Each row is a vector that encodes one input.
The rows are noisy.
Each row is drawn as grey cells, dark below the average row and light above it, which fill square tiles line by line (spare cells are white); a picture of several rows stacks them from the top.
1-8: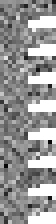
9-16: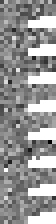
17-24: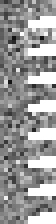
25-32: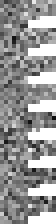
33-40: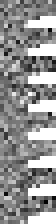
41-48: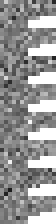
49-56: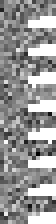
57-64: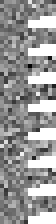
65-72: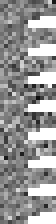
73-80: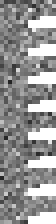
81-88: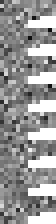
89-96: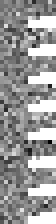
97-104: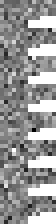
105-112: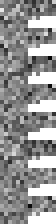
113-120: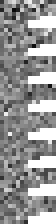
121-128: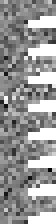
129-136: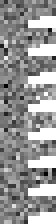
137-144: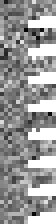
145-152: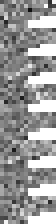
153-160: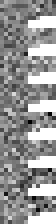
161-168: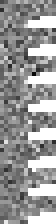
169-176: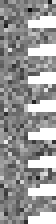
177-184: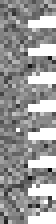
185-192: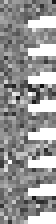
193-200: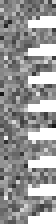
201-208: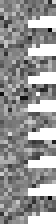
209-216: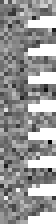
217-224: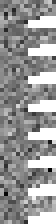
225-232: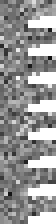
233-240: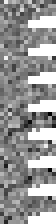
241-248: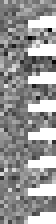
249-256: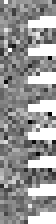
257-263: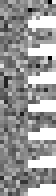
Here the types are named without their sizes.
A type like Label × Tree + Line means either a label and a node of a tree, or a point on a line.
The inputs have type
Bool × List(Circle) × Tree.
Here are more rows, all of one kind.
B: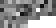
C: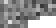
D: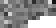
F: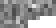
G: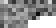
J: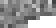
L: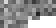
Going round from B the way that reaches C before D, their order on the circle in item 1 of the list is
B, G, C, J, D, F, L.
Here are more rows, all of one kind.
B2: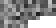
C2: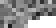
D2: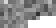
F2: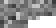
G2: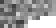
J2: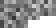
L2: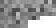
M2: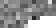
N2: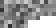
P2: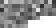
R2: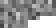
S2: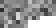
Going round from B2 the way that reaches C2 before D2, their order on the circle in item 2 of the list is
B2, C2, R2, J2, G2, S2, M2, F2, L2, P2, N2, D2.
